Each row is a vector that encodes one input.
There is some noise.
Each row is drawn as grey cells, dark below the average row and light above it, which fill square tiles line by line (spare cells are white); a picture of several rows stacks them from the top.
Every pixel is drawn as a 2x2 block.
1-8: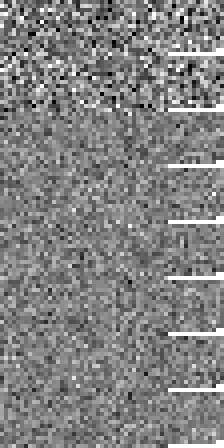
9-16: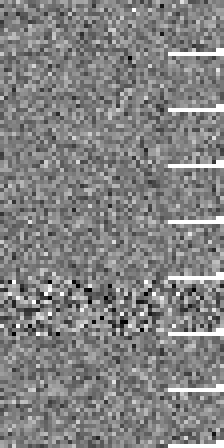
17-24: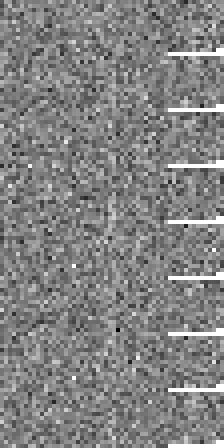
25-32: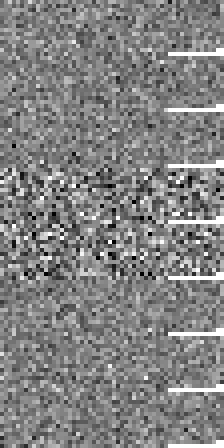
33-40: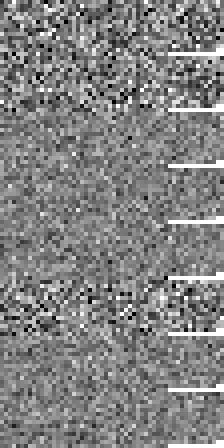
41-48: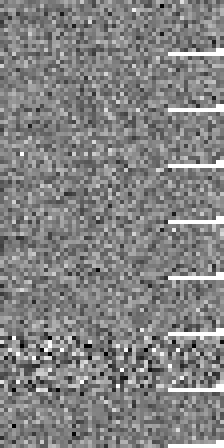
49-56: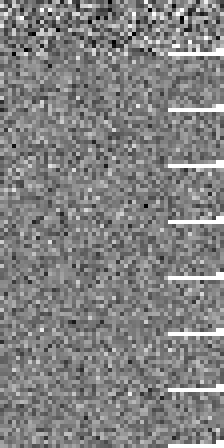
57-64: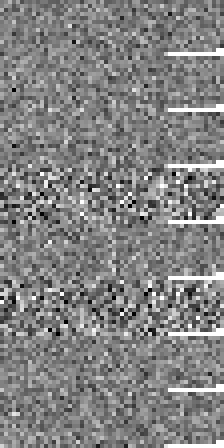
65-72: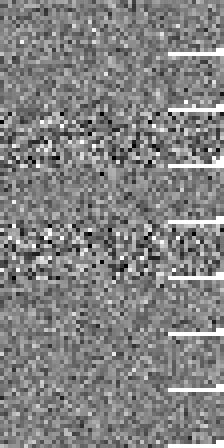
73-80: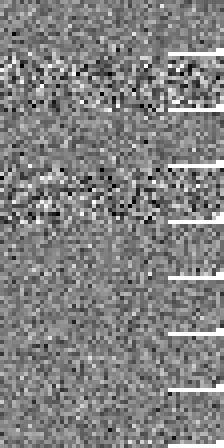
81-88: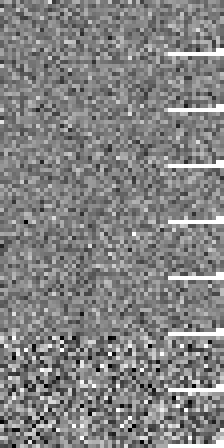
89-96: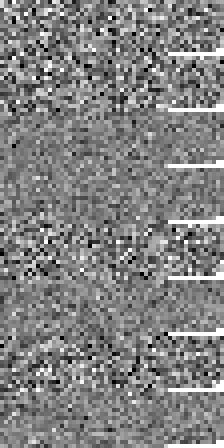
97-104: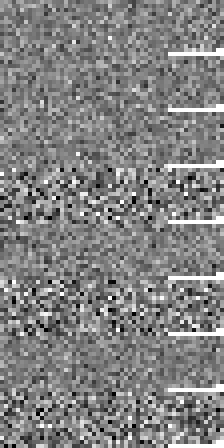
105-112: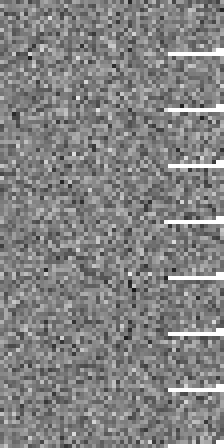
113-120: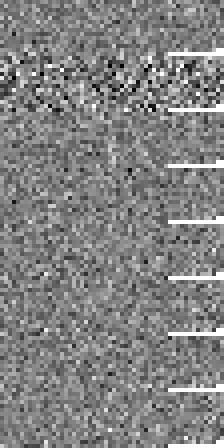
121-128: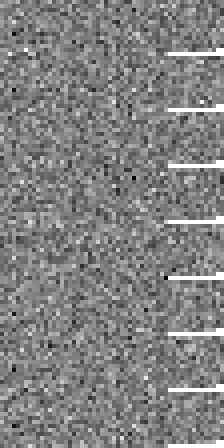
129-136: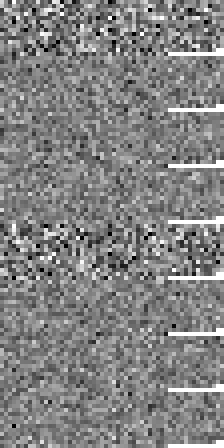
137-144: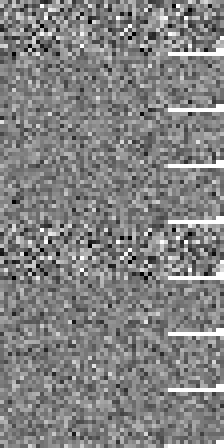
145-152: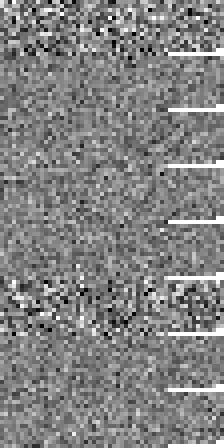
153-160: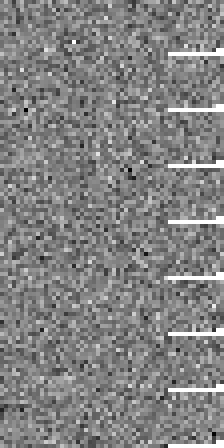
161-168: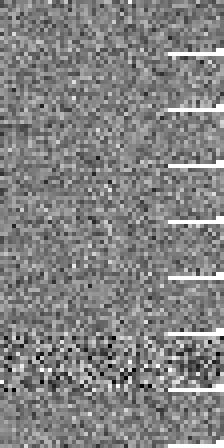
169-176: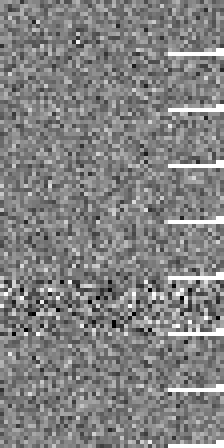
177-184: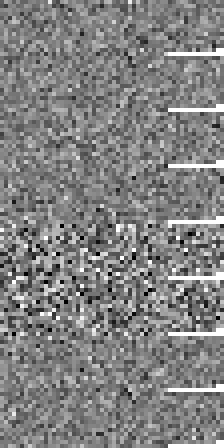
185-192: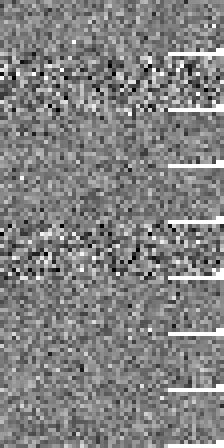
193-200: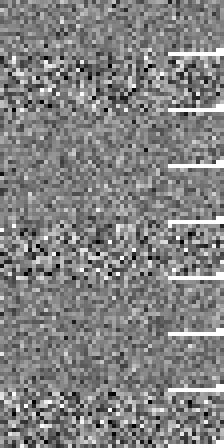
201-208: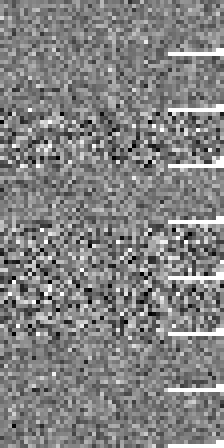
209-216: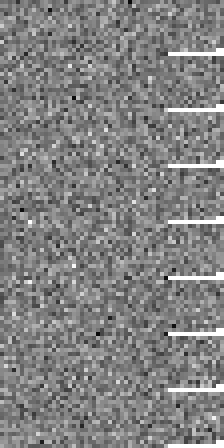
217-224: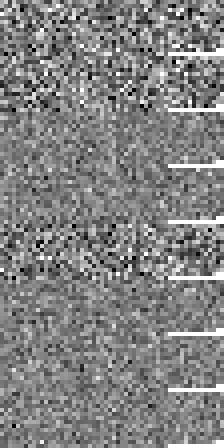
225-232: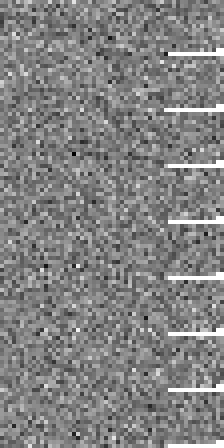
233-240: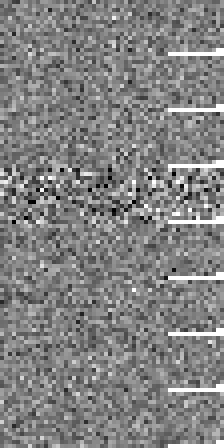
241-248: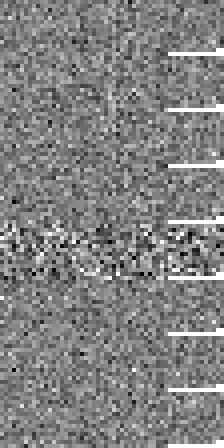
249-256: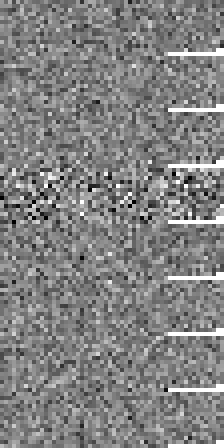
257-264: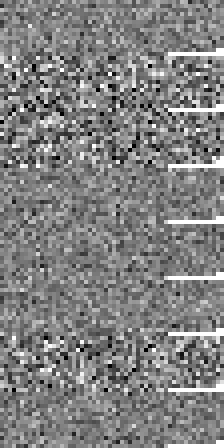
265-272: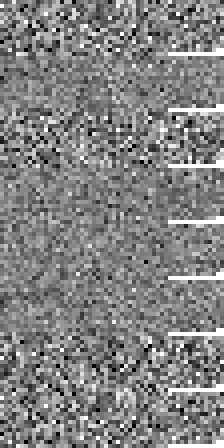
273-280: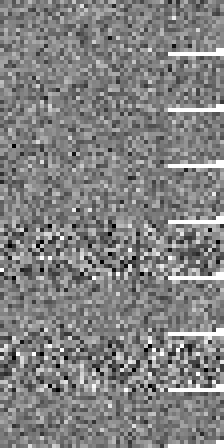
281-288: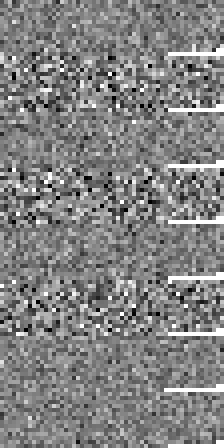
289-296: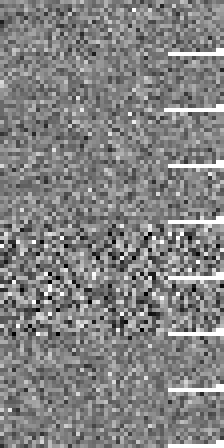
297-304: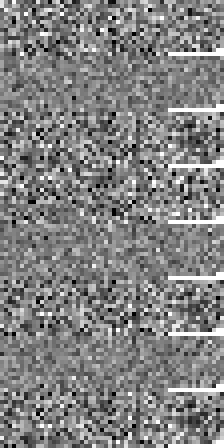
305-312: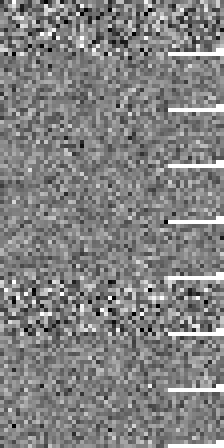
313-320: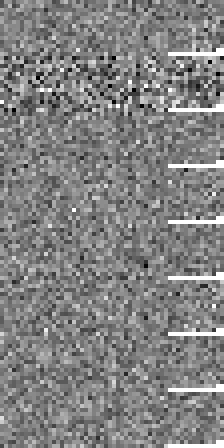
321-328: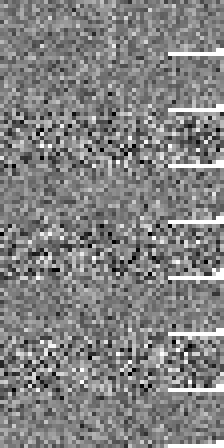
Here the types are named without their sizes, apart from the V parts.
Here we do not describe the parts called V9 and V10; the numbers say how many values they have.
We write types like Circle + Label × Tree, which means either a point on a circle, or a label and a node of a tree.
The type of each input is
Bool × (Line + V9) + V10.
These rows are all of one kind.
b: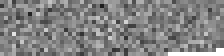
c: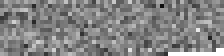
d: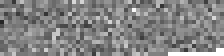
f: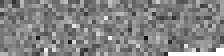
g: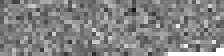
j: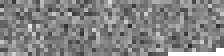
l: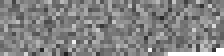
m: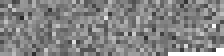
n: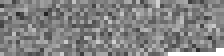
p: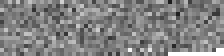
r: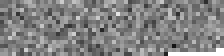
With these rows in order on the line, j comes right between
b and n.
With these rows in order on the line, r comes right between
c and p.
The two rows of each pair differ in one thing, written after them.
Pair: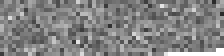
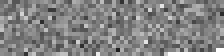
the true/false value
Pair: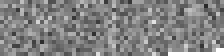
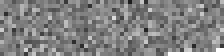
the value of V9
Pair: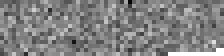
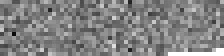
the value of V9
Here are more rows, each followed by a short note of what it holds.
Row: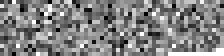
a value of V10
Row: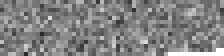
a true/false value and a value of V9
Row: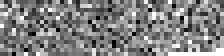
a value of V10
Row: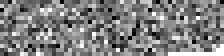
a value of V10
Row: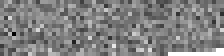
a true/false value and a value of V9
